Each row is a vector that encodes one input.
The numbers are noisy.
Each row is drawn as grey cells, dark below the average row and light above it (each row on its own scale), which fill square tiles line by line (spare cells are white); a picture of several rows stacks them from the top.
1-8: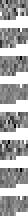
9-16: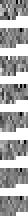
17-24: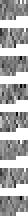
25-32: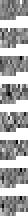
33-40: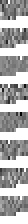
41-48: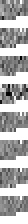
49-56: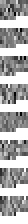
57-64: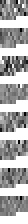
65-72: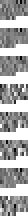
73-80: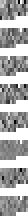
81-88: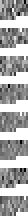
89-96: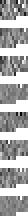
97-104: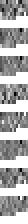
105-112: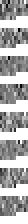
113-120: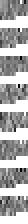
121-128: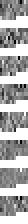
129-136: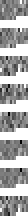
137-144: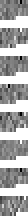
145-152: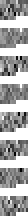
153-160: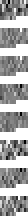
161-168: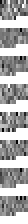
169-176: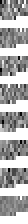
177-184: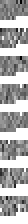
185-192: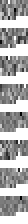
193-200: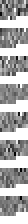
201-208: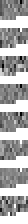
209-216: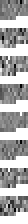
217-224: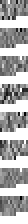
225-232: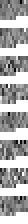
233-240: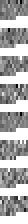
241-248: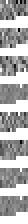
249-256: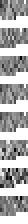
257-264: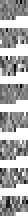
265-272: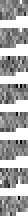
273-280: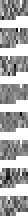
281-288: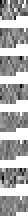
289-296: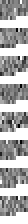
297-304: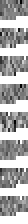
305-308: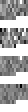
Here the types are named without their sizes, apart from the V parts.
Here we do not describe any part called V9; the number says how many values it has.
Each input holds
a list of items, each a true/false value and a value of V9.
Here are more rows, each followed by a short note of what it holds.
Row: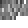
a list of one item
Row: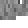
a list of two items
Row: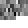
the empty list
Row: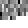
a list of one item
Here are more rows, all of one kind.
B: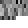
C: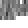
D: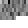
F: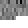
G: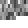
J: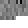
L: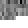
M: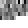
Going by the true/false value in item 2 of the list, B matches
C and M.
